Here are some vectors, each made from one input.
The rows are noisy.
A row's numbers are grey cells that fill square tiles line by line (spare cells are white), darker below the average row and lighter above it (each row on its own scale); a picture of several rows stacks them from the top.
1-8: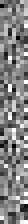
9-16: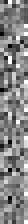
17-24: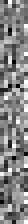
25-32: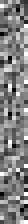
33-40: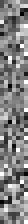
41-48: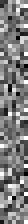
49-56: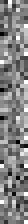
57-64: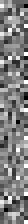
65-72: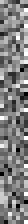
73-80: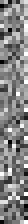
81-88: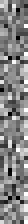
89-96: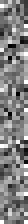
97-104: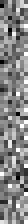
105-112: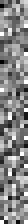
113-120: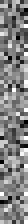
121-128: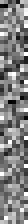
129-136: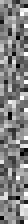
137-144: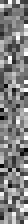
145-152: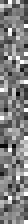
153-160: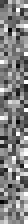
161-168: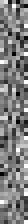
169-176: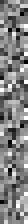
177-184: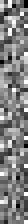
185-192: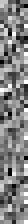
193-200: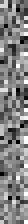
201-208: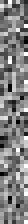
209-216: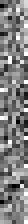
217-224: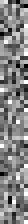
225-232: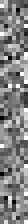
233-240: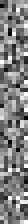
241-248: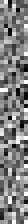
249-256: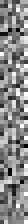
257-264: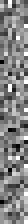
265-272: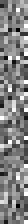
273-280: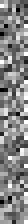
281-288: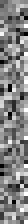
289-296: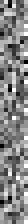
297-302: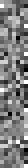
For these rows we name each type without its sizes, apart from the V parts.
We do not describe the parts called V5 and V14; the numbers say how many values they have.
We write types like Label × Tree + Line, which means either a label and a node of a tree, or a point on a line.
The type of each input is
((Bool × Bool × Bool × Bool + Unit) × V5 + Tree) × V14.
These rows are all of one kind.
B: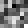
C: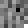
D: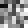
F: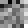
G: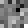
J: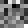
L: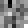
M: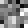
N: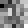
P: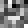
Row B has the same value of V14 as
C, G, J and M.
